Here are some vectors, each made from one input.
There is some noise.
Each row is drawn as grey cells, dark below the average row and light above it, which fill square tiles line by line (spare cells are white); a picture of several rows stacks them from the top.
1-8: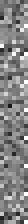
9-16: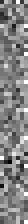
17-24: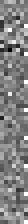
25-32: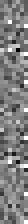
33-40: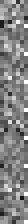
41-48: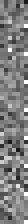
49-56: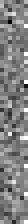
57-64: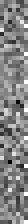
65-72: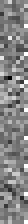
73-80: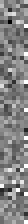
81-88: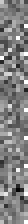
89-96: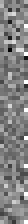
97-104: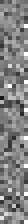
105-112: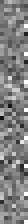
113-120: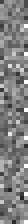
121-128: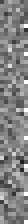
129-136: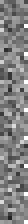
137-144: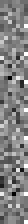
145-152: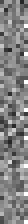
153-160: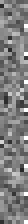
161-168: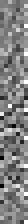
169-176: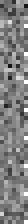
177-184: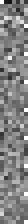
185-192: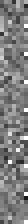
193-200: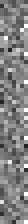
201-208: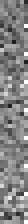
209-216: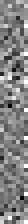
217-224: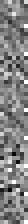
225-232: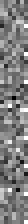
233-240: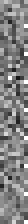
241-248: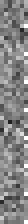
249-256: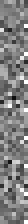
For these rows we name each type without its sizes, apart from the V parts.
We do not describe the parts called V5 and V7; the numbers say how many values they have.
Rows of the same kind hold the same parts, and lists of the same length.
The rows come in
3 kinds.
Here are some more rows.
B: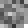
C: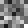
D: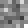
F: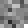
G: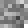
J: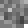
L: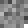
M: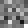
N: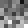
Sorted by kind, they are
B, C, F
D, G, N
J, L, M

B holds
a point on a circle and a true/false value.
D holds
a value of V7.
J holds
a point on a line and a value of V5.
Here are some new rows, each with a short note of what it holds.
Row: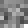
a point on a line and a value of V5
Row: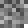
a point on a circle and a true/false value
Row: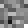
a point on a circle and a true/false value
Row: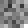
a value of V7
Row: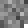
a point on a line and a value of V5
